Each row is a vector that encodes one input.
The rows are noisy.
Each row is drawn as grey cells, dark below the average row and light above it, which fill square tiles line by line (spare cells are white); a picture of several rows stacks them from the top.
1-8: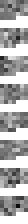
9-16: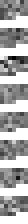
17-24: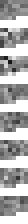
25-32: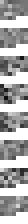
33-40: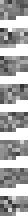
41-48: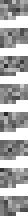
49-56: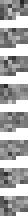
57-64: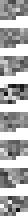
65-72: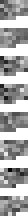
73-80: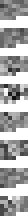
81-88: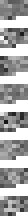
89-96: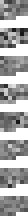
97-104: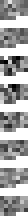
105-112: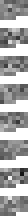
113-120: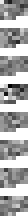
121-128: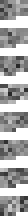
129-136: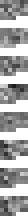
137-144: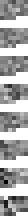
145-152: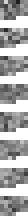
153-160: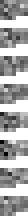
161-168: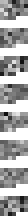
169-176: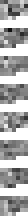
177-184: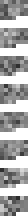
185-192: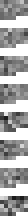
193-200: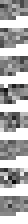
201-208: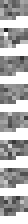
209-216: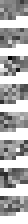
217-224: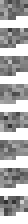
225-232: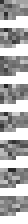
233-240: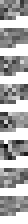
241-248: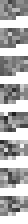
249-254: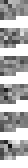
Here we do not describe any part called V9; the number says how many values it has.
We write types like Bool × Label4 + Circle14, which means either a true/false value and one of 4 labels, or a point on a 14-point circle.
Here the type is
Line14 × (Line14 + V9).
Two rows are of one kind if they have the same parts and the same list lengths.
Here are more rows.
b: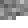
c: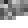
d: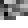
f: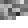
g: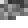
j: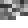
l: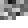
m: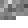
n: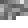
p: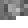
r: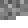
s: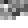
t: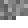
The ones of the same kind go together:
b, d, f, l, n, p, r, t
c, g, j, m, s

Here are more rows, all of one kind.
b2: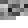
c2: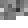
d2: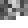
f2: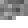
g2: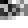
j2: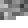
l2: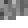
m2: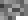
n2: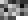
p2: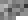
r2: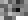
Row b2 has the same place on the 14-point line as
j2, l2, n2 and p2.
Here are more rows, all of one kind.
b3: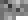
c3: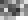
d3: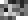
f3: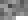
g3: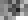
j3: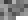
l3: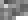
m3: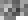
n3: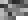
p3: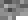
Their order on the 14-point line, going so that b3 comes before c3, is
p3, g3, d3, l3, m3, j3, f3, b3, c3, n3.
